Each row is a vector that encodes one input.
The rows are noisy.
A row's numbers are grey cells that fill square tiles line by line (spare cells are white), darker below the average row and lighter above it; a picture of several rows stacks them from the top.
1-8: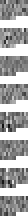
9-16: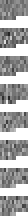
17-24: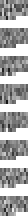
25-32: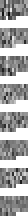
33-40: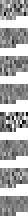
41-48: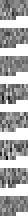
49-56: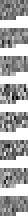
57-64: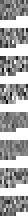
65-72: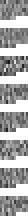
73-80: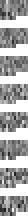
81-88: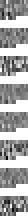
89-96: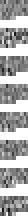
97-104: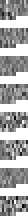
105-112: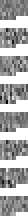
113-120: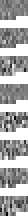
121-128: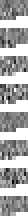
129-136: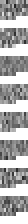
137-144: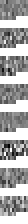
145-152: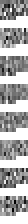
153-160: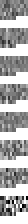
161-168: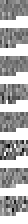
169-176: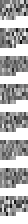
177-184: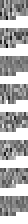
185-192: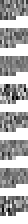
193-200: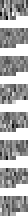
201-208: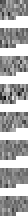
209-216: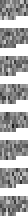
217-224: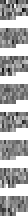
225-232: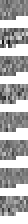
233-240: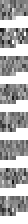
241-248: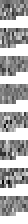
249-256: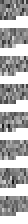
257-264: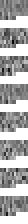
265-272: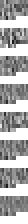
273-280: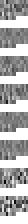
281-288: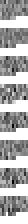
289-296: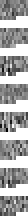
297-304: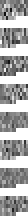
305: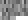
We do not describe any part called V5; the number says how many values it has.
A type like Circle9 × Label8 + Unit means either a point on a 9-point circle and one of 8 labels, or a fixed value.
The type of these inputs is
Line6 × Line6 × Line6 × Line6 + V5.
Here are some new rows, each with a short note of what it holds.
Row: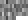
a point on each of four 6-point lines
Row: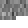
a point on each of four 6-point lines
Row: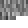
a point on each of four 6-point lines
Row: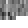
a value of V5
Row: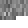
a point on each of four 6-point lines
